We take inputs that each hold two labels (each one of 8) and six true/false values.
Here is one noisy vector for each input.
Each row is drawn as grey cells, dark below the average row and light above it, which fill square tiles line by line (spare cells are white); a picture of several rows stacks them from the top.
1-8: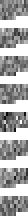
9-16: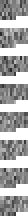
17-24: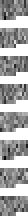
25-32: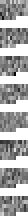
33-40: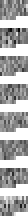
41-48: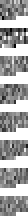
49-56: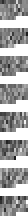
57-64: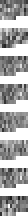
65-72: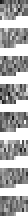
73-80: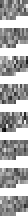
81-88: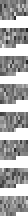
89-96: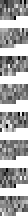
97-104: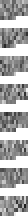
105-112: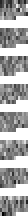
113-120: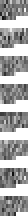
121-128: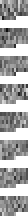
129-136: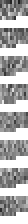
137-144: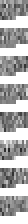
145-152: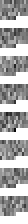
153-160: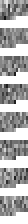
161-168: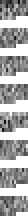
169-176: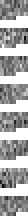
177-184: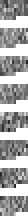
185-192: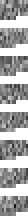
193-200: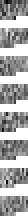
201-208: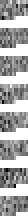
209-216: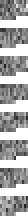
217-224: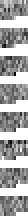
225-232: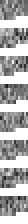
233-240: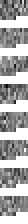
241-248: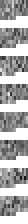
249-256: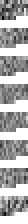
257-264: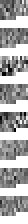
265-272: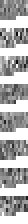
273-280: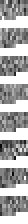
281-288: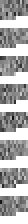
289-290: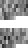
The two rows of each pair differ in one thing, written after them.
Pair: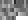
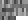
one of the six true/false values
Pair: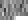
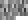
one of the six true/false values
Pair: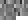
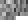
one of the two labels
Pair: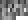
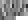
one of the six true/false values
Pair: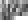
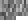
one of the two labels
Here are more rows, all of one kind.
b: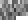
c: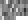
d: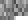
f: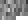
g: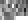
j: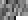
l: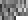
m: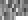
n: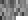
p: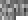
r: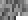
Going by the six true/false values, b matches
c, j, p and r.
